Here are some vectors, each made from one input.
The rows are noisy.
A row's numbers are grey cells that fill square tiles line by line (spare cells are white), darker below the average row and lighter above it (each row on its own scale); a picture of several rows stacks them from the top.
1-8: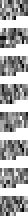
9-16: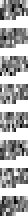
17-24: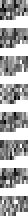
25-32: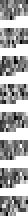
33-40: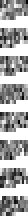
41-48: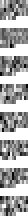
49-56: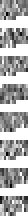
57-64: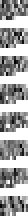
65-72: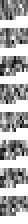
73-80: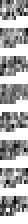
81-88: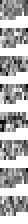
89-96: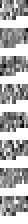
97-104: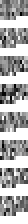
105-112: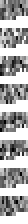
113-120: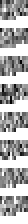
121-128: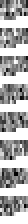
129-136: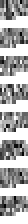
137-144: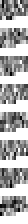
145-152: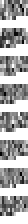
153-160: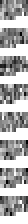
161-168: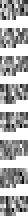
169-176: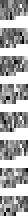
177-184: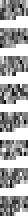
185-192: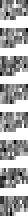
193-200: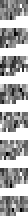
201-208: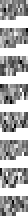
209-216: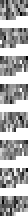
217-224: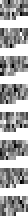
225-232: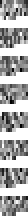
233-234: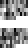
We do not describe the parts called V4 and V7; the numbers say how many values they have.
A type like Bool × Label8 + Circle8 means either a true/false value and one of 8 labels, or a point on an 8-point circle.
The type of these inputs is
(Circle5 + Label5) × V4 × V7 + Line6.
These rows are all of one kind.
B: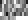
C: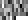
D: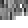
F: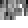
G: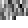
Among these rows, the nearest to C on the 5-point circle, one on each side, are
B and G.
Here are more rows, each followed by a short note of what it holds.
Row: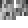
a point on a 5-point circle, a value of V4 and a value of V7
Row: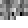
a point on a 6-point line
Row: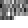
a point on a 5-point circle, a value of V4 and a value of V7
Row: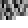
a point on a 6-point line
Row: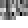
a point on a 6-point line
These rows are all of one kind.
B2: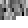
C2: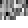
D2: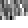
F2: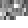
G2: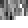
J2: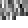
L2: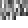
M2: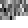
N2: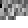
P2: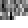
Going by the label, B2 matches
C2 and N2.
